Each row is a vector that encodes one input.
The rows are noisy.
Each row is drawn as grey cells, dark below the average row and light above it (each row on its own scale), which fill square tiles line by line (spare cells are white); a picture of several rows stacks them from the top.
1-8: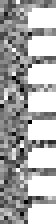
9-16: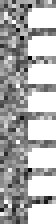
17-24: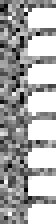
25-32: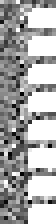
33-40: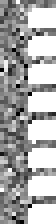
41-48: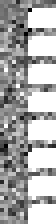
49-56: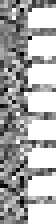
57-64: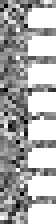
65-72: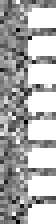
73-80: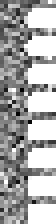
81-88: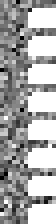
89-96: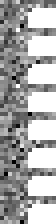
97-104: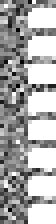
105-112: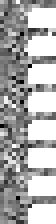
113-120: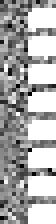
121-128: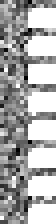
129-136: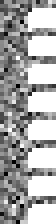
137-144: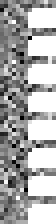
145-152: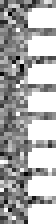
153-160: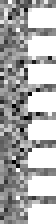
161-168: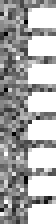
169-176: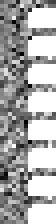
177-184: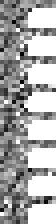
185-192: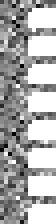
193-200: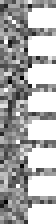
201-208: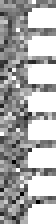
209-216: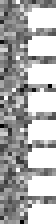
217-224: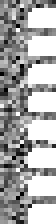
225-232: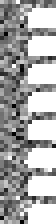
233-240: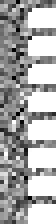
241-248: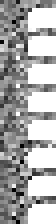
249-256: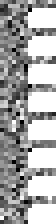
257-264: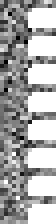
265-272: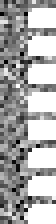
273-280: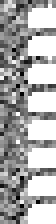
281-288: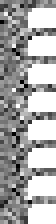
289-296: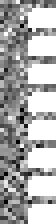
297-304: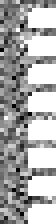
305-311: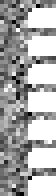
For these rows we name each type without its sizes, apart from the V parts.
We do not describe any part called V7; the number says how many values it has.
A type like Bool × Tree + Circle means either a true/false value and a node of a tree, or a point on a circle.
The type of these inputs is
Bool × Circle × (Tree + V7) + List(Line).
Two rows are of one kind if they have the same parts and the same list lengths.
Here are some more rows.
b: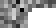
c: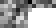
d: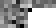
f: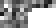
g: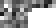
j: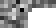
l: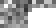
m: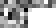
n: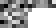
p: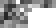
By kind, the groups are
b, d, j
c, n
f, g
l, m
p

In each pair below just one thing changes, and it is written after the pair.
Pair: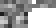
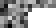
the true/false value
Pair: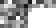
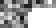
the true/false value
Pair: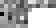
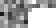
the node of the tree
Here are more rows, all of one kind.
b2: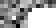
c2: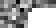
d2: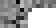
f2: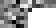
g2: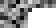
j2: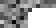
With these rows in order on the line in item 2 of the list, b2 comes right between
g2 and j2.
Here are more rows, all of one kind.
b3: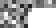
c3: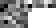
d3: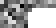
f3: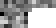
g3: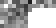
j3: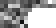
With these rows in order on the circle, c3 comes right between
d3 and f3.
